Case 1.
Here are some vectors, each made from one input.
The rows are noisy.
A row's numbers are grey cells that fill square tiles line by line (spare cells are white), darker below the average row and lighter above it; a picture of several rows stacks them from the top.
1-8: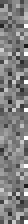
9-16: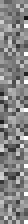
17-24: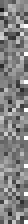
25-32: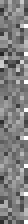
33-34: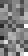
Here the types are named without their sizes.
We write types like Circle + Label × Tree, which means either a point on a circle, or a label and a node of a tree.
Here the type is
Tree.
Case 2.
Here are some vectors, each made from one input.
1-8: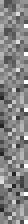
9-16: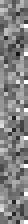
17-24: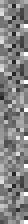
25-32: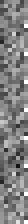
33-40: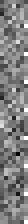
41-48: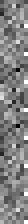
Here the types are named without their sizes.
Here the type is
Bool × Bool × Bool.
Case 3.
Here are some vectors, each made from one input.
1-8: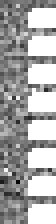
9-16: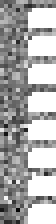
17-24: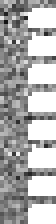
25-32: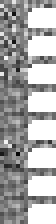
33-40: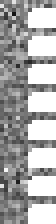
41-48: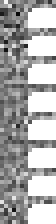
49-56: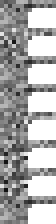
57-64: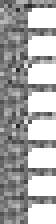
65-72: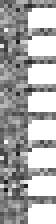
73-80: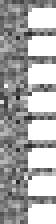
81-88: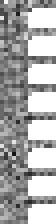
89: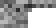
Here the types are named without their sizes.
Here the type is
Tree.
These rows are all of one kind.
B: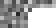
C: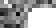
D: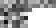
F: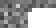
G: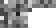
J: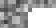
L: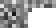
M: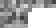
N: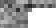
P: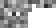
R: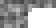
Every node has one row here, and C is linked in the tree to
B and G.
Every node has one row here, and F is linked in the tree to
N and R.
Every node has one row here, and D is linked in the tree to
G.
